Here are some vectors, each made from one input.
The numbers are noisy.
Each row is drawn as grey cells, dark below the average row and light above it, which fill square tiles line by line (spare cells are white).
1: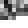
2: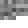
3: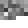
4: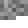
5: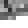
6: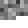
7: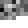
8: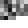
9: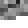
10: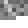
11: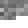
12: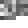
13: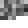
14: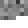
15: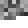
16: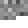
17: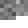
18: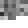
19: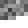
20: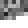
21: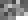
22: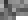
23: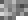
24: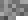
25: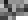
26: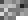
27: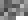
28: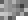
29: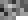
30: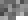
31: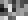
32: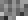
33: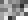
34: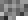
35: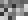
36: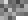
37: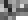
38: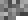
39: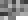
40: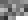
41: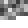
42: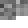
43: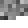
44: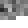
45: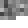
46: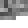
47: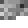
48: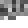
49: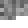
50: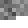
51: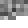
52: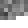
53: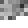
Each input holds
a list of up to two points on a 6-point line.
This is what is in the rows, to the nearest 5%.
All of them are lists of up to two points on a 6-point line: about 15% are empty, 45% hold one and 45% two.
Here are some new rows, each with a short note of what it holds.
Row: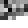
a list of one item
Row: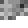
the empty list
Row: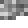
the empty list
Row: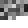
a list of two items
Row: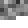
a list of two items
